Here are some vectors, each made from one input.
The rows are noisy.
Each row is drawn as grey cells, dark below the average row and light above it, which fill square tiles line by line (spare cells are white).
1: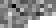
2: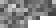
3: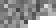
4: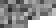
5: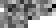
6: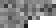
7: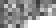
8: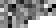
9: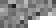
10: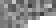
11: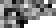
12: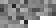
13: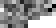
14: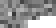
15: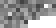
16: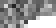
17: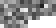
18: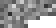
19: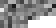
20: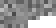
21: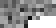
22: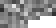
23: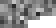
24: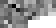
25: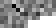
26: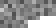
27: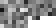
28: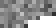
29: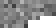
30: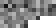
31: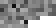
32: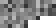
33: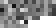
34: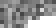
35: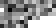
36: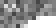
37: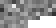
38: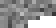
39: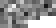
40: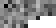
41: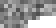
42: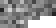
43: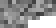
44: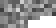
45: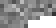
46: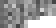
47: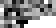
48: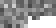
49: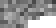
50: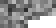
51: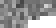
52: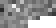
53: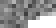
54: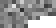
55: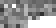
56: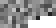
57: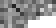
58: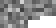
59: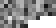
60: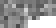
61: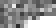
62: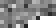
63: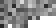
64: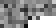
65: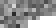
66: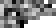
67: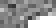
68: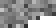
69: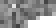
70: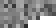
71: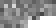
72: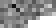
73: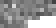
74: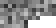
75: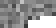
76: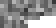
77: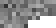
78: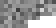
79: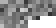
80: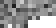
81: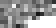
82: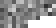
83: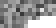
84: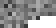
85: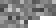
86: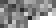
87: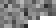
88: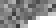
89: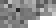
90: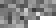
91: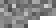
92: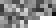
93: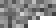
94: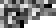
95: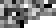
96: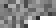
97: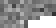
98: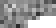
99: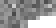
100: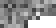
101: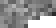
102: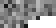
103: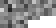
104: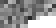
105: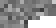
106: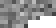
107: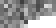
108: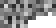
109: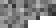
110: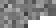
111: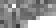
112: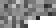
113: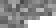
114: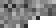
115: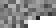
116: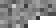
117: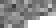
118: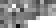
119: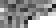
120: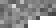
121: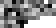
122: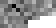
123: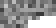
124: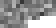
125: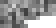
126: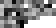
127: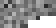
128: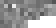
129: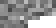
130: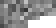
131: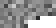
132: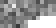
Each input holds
a list of up to two items, each a point on a 5-point line and a true/false value.
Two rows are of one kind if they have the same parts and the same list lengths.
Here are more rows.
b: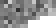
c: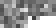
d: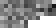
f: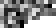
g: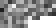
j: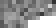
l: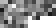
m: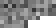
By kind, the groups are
b, c, j
d, g, l, m
f

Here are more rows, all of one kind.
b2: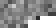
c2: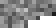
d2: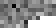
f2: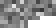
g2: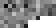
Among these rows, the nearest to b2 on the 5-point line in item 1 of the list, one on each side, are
c2 and g2.
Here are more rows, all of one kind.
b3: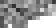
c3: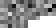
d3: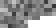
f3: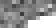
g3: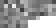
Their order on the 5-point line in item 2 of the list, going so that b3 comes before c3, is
f3, b3, d3, c3, g3.
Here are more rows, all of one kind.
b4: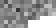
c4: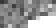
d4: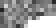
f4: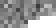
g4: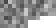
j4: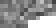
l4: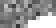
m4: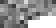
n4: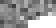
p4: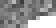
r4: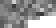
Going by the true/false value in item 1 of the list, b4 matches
f4 and g4.
